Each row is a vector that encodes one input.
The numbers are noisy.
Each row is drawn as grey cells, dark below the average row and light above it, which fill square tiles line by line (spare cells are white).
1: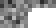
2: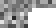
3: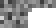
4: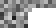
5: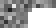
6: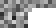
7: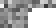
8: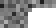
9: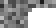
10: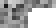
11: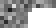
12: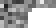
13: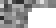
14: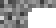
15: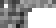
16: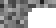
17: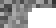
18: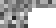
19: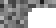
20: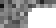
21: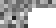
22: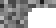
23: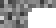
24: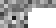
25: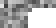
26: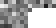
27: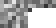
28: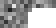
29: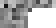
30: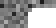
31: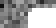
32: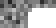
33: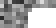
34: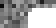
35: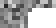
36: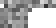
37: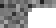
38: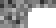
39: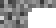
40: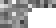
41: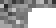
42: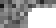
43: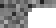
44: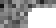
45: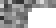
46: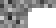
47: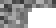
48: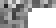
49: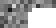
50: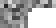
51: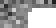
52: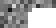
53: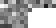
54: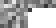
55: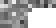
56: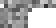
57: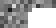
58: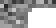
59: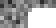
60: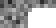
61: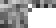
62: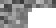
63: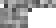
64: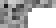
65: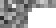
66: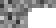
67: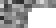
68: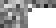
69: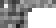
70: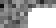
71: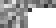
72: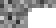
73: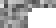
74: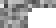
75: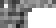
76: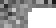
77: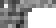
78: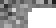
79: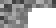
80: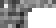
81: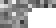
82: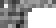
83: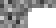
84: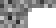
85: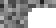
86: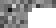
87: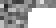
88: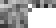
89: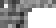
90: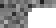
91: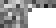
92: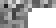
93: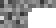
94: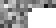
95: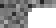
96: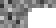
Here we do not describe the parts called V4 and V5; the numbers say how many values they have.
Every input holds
either a point on a 6-point circle, or a fixed value, or a point on each of two 3-point lines, or a value of V4 and a value of V5.
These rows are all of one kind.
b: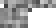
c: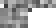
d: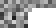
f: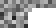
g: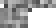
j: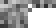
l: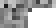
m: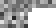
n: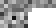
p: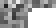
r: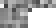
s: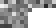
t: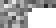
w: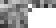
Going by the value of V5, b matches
c, g and r.
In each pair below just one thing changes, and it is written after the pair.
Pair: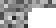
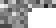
the value of V5
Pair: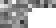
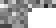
the value of V4
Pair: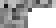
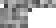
the value of V5
